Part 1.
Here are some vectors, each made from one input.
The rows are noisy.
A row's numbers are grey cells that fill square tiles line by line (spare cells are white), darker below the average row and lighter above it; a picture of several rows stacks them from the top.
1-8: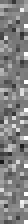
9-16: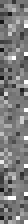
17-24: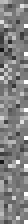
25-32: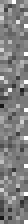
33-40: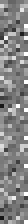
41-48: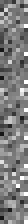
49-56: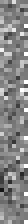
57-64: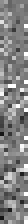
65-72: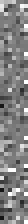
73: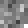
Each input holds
either a point on a 6-point line, or a point on a 10-point line.
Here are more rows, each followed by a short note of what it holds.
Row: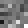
a point on a 6-point line
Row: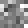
a point on a 10-point line
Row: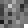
a point on a 6-point line
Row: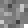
a point on a 10-point line
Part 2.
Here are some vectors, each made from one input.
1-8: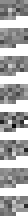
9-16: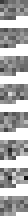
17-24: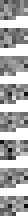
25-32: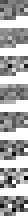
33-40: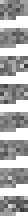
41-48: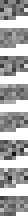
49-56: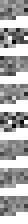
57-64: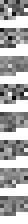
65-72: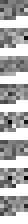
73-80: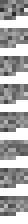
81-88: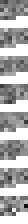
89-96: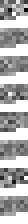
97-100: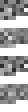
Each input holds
either one of 12 labels, or a point on a 6-point line.
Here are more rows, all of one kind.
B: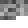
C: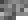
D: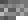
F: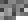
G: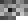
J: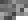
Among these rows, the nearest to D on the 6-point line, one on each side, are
F and G.
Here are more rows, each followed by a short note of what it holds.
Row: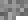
one of 12 labels
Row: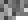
a point on a 6-point line
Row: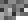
a point on a 6-point line
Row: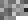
one of 12 labels
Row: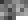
a point on a 6-point line
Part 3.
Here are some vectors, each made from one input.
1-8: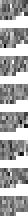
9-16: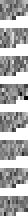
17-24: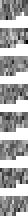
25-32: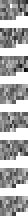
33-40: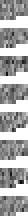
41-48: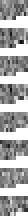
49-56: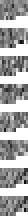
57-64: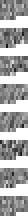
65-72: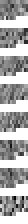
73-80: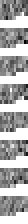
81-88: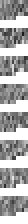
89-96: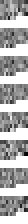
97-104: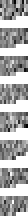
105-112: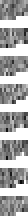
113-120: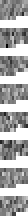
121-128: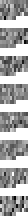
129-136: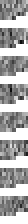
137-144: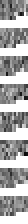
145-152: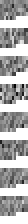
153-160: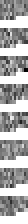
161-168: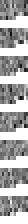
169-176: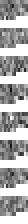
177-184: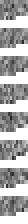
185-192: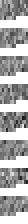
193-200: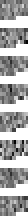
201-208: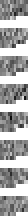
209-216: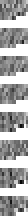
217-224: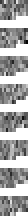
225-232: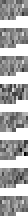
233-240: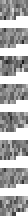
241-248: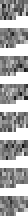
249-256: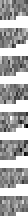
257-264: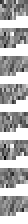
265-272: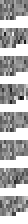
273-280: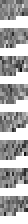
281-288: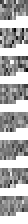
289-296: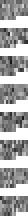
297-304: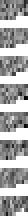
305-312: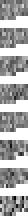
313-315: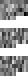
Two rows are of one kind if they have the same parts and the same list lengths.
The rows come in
3 kinds.
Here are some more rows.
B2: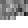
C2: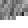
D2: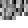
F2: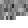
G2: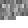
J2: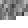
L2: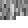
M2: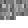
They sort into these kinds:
B2, L2
C2, F2, G2, J2, M2
D2

